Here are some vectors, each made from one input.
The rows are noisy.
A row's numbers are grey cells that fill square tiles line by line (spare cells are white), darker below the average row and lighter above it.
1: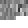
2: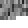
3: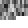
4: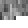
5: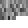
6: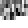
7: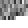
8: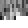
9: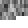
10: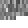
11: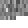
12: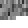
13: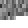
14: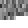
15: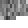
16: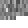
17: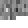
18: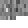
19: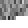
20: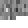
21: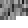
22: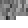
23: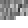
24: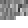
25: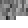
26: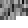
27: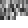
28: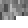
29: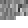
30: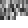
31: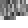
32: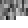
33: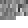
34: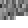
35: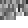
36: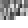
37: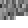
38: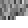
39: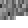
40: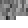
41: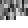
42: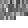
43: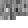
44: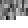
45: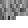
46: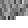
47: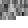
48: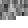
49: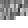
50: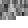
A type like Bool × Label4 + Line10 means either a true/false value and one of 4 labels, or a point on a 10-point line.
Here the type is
Label6.
